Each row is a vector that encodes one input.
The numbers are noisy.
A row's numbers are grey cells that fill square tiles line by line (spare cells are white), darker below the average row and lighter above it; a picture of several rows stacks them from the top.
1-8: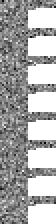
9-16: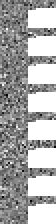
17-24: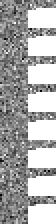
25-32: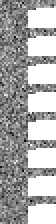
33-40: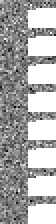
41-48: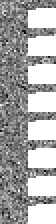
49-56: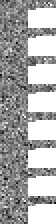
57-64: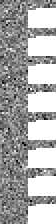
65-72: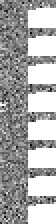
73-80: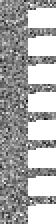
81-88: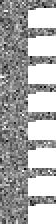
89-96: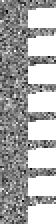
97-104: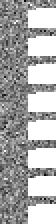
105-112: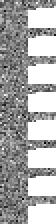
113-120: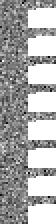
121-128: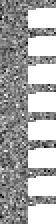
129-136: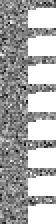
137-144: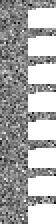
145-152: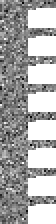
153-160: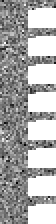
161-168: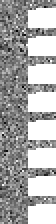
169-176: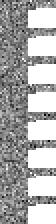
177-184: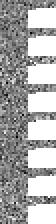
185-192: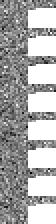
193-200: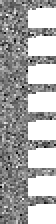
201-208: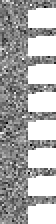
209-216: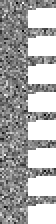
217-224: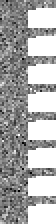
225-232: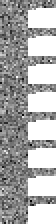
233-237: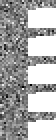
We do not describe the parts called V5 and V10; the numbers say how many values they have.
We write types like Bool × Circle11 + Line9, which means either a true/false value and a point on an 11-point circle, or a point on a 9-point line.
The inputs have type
Line8 × (Line8 + V5) × V10.
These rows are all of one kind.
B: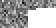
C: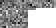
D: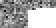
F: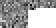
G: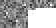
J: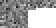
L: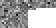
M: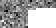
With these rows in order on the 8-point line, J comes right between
C and D.
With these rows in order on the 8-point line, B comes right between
D and L.
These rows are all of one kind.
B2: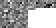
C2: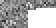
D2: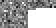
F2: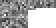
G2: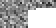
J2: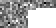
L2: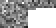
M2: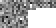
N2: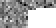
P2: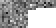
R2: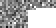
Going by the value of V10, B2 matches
N2 and P2.
